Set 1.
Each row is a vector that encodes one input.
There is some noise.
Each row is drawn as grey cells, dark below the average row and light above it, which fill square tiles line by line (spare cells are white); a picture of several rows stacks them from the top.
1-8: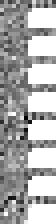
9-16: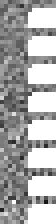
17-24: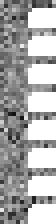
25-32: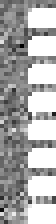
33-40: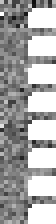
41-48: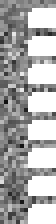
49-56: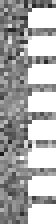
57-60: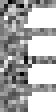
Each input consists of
a point on a 10-point circle.
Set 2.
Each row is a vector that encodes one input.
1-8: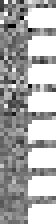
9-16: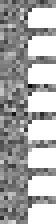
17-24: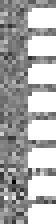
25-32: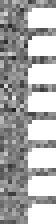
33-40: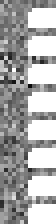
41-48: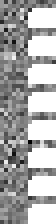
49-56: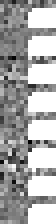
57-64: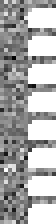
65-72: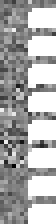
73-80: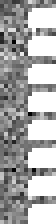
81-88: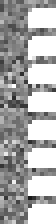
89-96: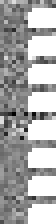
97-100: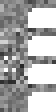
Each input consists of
a point on an 8-point line.
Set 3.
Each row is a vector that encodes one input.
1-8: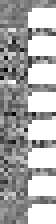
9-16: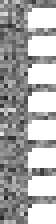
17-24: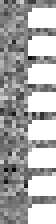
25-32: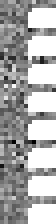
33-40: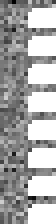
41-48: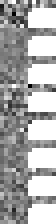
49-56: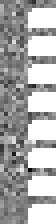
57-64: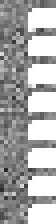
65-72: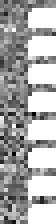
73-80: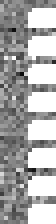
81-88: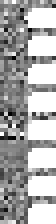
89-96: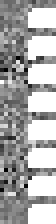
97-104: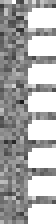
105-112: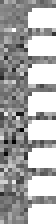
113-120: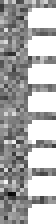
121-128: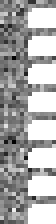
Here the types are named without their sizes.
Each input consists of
a point on a circle.
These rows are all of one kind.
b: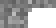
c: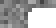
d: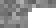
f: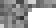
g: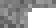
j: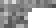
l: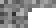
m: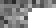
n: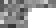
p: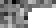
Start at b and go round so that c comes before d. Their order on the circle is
b, f, c, j, m, g, l, p, n, d.
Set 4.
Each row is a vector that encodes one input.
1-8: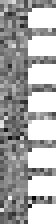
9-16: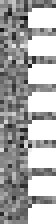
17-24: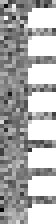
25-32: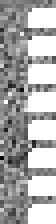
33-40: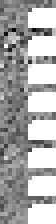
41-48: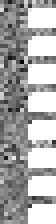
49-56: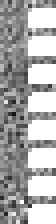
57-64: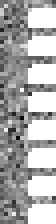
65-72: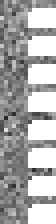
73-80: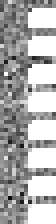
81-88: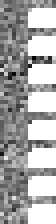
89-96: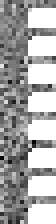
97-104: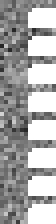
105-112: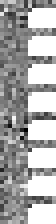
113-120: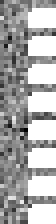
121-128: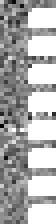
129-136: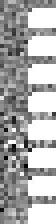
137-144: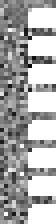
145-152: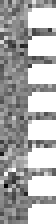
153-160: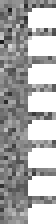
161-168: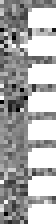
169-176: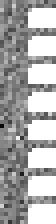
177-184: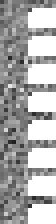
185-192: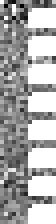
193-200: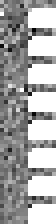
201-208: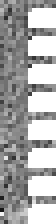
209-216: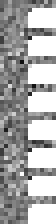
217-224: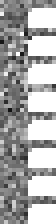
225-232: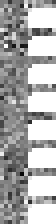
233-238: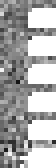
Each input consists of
a point on a 19-point circle.
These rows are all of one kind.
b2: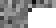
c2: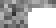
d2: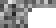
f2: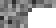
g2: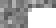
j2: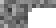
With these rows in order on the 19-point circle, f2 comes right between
b2 and j2.
